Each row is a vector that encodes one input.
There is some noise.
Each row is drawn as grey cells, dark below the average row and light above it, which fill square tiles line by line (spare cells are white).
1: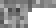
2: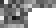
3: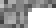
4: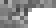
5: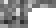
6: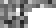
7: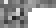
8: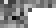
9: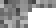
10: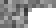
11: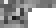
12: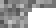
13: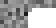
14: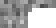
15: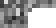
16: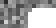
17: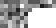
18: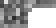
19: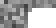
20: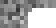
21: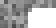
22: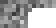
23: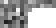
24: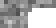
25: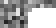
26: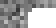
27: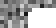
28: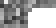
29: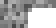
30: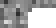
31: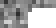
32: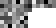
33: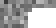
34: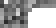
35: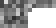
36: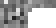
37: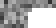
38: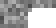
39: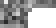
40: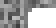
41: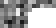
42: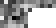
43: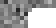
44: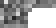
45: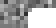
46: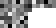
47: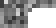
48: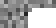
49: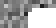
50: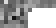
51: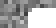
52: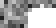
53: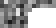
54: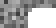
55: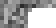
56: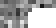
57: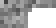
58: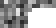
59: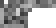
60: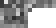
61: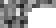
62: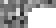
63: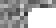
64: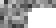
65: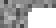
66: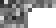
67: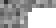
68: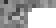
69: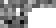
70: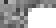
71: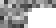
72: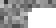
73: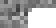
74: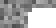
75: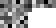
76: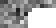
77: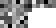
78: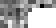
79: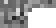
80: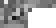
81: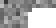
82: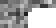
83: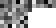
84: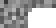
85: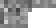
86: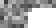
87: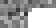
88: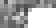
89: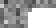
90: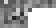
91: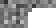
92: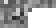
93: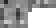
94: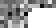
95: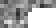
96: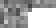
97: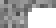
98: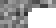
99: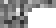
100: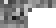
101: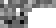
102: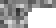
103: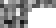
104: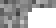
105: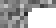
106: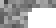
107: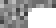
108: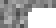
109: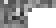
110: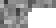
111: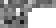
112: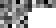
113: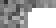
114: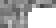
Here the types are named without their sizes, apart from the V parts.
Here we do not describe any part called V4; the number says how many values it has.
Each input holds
a list of items, each a true/false value and a value of V4.
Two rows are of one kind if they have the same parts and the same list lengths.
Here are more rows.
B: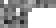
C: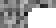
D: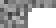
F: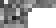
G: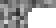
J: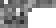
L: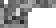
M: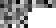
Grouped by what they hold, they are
B, F, J, L
C, D, G
M

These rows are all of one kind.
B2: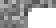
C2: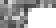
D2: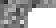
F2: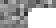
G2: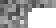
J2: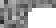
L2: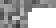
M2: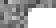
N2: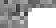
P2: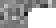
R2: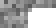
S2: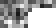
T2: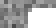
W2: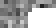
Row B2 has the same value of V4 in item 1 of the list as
F2, L2 and P2.
